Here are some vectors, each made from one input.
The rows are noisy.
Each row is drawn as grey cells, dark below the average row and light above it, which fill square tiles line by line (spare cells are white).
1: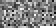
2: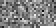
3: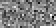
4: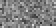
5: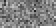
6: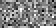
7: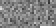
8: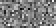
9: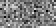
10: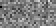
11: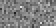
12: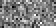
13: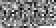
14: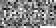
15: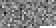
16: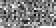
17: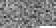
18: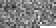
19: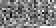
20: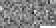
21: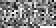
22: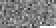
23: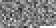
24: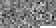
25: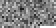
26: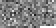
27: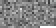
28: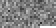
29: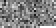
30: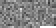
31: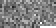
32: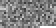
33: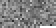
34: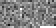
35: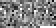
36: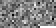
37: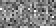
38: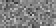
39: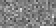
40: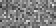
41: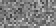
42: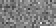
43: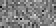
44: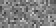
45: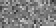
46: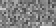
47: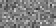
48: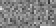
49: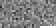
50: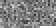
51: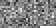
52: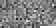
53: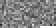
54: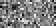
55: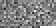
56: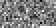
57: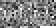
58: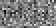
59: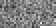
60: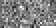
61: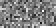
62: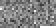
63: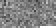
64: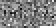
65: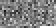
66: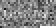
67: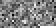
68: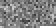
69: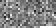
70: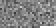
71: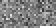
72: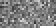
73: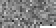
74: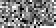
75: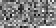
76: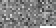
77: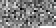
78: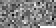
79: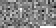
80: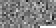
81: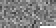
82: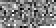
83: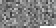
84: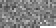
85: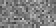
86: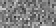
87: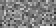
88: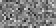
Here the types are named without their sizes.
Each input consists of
either three true/false values, or a list of points on a line.
